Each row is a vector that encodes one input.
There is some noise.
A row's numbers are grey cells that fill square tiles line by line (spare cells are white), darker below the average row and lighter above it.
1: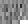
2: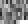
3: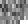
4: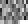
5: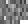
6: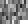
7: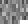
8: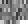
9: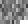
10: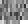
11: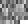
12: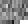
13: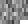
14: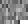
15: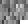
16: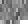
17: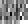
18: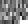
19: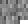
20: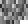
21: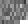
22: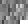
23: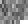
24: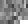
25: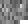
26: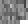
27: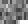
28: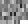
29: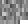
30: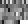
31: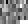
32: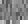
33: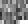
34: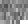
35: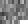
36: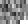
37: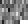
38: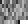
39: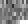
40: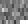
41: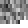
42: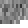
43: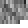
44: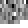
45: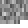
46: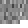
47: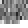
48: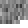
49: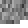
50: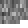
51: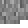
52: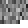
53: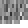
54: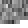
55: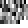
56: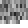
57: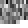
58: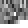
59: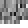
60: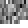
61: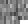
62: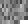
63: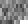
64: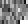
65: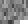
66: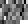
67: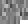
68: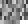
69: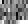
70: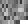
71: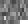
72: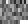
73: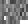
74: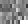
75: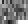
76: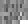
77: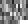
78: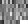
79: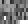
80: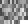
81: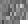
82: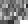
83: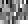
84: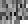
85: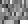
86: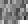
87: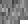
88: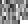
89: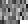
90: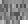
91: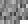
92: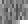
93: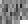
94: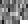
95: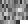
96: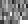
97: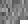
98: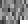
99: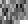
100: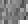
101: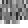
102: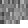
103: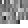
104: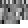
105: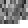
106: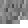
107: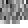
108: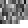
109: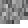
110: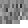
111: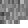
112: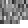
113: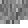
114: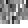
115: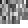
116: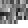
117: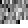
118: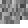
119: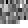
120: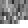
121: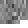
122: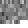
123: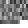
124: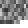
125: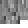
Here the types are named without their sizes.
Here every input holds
either a point on a line and a true/false value, or a node of a tree.
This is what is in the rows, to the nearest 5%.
About 35% of them hold a point on a line and a true/false value. The rest hold a node of a tree.
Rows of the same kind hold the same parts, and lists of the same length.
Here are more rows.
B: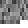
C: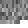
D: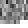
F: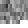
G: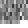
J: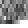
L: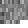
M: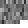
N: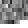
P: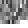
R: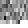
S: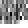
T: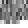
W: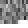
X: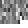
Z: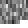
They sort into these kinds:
B, C, D, L, M, N, W, X, Z
F, G, J, P, R, S, T

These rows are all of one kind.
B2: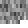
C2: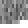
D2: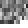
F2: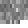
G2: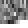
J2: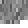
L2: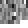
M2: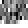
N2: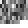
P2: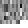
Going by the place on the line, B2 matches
G2, M2 and N2.
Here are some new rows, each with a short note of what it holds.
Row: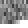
a point on a line and a true/false value
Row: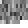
a point on a line and a true/false value
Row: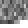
a point on a line and a true/false value
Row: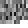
a node of a tree
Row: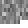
a node of a tree
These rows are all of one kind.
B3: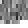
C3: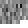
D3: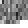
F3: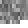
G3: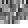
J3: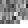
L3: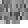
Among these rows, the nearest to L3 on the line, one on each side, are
B3 and D3.
